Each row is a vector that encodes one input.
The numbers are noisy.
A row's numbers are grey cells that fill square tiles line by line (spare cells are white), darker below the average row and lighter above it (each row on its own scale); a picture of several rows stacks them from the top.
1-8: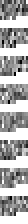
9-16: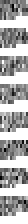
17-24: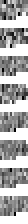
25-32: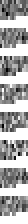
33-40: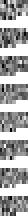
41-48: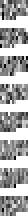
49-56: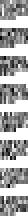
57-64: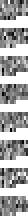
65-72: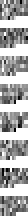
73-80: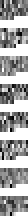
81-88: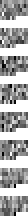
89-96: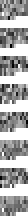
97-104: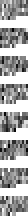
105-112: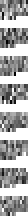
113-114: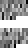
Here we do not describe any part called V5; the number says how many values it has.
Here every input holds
a value of V5, together with either a point on a 4-point line, or a point on a 6-point line.
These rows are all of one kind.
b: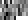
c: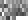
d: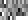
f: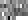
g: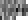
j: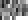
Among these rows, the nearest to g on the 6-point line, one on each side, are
b and f.
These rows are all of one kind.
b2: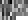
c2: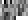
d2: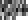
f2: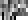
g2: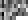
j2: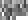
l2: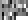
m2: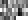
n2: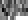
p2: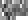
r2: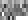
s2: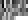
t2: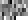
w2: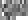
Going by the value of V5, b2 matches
f2, g2, l2 and t2.
